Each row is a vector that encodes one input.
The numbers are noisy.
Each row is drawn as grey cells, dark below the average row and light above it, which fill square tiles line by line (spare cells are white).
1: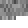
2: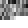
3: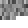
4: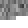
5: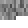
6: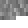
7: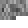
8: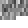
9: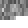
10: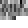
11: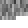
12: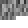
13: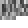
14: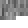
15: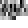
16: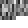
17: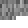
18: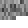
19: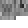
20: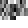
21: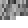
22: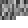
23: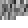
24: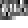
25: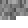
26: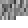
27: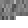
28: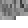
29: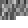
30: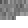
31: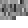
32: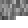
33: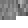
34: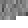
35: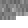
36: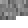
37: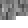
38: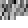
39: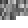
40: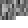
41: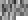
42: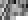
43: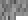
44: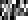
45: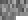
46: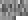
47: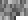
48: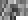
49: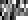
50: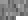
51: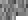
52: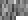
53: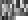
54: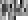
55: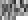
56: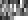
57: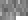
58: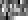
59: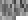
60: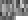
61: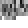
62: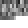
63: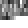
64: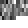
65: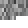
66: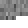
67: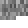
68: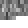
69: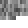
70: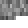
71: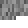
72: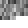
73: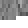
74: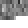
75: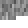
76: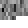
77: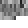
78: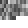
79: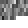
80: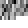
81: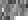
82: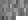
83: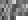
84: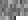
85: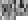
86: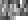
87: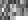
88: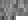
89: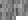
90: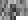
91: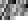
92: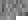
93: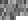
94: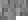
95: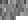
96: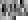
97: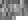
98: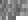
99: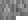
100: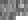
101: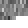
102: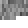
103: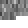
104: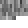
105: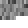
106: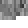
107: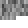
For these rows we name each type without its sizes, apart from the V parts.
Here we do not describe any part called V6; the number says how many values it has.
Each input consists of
a point on a line, together with either three true/false values, or a value of V6.
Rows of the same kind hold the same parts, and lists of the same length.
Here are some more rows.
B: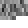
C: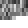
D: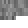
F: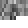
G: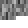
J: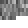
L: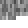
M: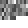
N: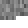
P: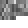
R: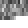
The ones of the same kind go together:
B, D, M, N, P
C, F, G, J, L, R

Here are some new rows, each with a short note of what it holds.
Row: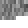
a point on a line and three true/false values
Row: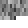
a point on a line and three true/false values
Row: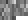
a point on a line and a value of V6
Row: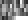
a point on a line and a value of V6
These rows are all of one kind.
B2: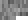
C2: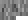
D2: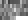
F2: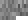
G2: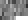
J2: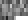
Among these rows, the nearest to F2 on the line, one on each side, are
C2 and J2.
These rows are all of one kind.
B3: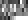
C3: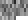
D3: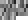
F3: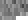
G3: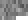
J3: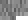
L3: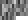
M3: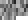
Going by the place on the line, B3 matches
C3 and F3.
